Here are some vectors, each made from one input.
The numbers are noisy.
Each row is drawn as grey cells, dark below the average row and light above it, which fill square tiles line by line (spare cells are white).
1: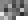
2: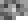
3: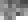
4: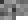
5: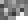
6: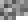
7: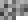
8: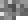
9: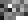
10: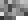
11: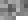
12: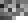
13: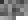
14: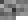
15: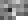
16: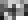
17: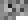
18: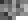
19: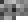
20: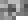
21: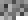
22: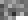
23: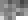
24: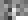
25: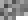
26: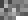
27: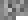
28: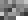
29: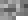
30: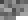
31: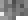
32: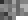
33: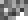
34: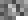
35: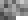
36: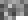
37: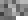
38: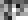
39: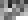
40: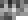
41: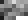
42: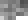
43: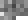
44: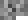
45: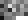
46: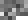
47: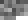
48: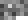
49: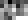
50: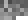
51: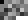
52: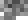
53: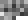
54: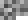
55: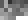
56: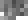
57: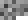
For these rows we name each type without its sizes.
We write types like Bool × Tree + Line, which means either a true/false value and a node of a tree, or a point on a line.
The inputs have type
Bool × Label.
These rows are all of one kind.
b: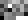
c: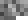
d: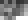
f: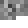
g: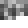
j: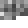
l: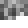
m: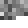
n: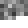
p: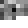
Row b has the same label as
g, l and n.
